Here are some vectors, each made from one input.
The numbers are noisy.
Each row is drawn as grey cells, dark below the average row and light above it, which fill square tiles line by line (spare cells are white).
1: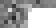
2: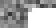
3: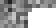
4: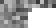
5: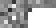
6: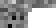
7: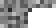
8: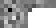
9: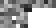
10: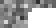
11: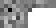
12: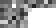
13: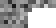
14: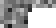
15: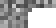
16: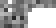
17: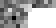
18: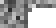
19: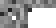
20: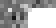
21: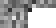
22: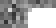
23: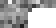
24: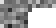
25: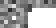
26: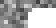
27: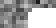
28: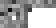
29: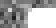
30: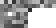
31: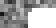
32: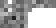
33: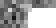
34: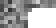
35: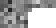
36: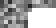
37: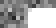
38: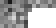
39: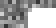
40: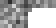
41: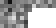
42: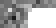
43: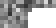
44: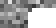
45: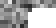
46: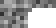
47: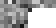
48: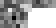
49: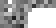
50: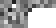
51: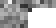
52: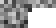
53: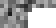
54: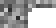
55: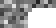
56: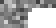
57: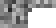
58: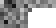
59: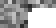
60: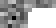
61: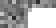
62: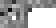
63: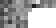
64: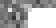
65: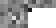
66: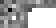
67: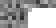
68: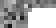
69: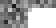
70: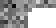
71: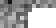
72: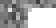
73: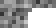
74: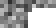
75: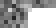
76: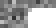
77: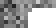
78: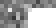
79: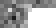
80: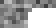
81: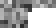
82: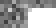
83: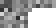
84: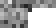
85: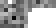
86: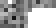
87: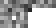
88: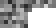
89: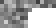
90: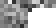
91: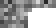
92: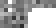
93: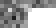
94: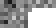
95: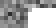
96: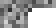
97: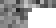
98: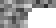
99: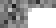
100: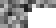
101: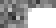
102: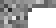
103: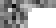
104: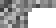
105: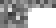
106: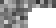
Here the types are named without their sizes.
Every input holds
two labels, together with either a fixed value, or a node of a tree.
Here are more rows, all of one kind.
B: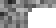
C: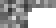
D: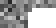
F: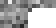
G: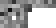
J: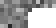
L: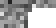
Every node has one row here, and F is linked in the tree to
C and D.
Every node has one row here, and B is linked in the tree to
G.
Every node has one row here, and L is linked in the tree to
J.
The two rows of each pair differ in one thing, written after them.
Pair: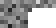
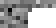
one of the two labels
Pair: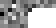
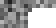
one of the two labels
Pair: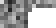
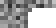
the node of the tree
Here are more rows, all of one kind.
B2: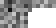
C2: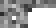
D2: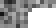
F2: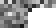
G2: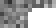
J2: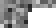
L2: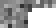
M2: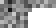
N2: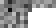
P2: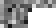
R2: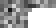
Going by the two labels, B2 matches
M2, N2 and R2.
